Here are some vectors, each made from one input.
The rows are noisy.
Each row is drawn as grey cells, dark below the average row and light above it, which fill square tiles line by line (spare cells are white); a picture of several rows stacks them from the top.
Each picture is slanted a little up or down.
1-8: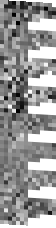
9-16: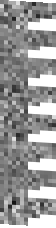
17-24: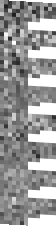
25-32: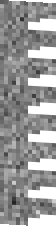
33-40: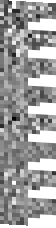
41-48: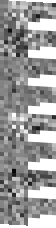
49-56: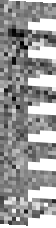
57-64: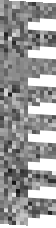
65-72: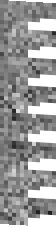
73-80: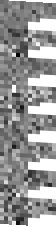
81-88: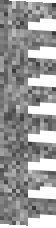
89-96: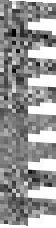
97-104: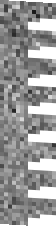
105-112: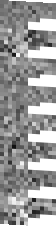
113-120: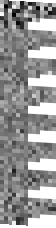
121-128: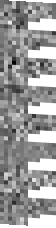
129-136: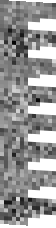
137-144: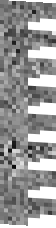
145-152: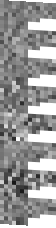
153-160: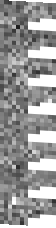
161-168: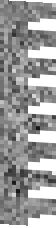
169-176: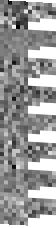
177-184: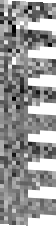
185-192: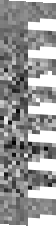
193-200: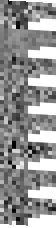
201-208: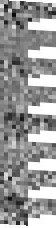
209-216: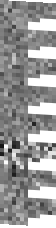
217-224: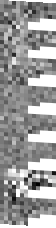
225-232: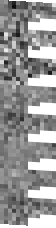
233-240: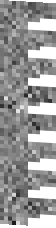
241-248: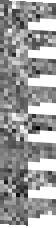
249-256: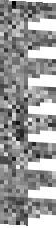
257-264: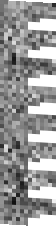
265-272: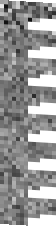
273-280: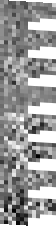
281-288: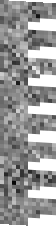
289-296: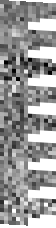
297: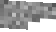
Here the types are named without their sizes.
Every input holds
either a point on a circle and a true/false value, or a fixed value, or a node of a tree.
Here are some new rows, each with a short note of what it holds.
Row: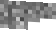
a fixed value
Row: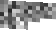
a fixed value
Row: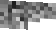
a fixed value
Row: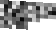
a fixed value
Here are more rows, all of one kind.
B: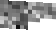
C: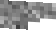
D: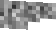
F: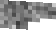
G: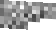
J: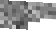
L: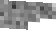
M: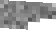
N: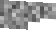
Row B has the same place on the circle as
C, D and N.
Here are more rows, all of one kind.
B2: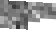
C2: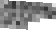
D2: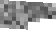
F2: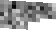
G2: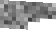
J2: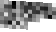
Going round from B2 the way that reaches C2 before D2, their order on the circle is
B2, C2, F2, G2, J2, D2.
